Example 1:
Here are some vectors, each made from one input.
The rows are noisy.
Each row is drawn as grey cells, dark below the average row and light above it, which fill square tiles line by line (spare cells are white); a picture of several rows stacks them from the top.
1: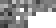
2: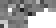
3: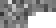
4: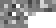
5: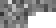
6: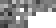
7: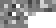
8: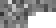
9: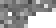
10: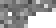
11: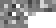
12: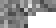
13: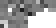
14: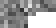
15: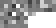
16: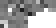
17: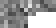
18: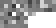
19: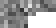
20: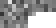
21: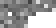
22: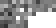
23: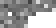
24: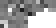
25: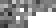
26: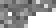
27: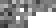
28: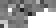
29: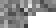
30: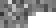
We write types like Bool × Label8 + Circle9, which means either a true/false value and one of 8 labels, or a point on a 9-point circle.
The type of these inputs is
Label6.
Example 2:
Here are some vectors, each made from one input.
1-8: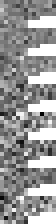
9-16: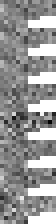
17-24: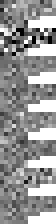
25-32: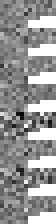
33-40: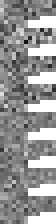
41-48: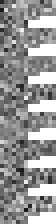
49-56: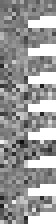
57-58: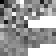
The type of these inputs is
Label4.
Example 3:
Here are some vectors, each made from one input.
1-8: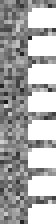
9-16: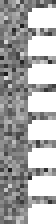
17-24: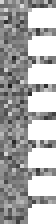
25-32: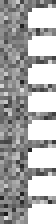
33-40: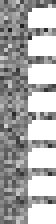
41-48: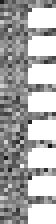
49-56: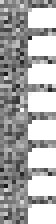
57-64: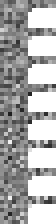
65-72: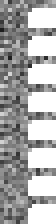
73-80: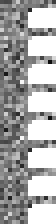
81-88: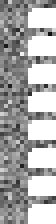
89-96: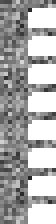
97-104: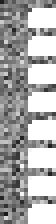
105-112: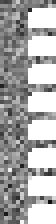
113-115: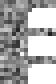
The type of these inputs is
Bool × Bool × Bool × Bool.
